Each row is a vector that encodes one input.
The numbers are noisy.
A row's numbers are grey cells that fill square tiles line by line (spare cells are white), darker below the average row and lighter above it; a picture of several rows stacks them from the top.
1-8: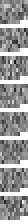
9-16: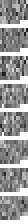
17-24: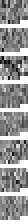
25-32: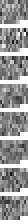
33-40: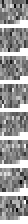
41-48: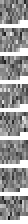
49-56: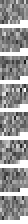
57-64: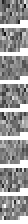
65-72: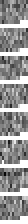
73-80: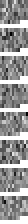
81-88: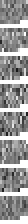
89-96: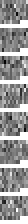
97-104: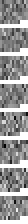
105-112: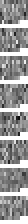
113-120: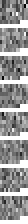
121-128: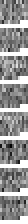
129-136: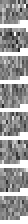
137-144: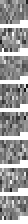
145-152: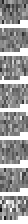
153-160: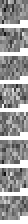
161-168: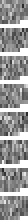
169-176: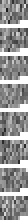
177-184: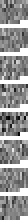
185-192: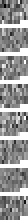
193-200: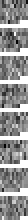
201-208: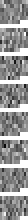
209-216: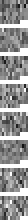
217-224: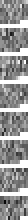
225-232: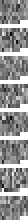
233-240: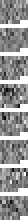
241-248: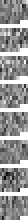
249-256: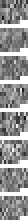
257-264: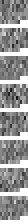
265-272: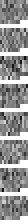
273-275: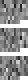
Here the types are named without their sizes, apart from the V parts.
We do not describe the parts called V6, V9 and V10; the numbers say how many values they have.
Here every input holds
a label, a node of a tree, four true/false values, a value of V6, a value of V9 and a value of V10.
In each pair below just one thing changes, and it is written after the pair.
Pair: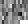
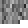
the node of the tree
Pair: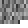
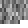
the value of V6
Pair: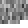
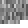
the label
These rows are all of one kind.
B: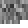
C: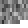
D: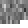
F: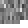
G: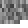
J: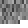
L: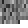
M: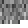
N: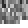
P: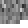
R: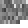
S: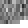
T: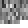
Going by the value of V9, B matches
J, L and N.
